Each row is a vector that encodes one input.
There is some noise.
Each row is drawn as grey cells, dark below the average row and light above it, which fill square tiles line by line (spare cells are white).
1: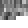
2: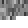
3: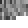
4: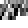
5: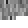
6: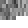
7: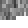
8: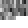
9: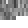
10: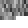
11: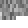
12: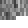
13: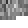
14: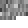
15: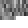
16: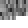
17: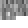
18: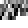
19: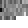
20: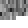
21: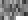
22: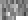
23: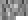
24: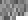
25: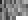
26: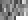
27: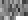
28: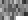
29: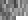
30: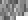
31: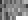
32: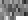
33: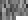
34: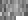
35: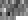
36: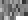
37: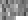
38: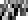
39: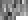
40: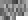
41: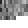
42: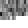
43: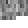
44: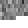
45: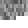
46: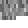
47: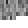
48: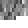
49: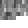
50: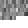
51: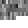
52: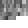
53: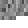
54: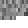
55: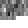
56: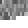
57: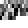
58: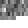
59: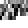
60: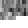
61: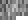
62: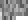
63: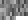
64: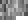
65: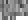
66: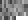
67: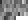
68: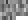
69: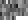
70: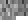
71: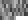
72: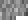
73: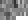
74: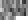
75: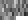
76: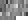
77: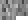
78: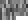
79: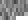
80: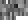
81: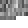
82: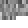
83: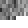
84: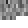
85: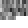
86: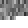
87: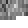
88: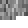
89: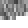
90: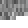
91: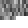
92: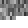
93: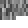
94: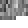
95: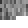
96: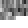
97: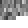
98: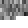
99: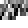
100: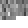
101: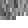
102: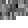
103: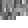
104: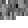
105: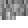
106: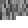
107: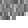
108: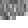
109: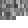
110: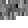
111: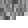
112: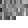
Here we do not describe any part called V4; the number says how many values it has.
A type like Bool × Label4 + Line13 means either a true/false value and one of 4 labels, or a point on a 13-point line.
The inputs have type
List2(Bool × V4).
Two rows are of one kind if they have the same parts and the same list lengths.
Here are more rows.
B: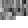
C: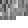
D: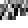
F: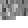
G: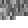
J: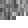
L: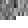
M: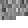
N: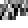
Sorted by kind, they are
B, G
C, F, J, L, M
D, N

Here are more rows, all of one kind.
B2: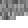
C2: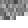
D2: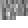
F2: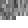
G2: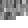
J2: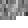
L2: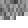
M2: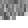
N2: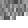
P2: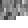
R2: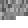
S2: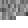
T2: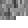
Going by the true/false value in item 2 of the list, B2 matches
G2, P2 and R2.
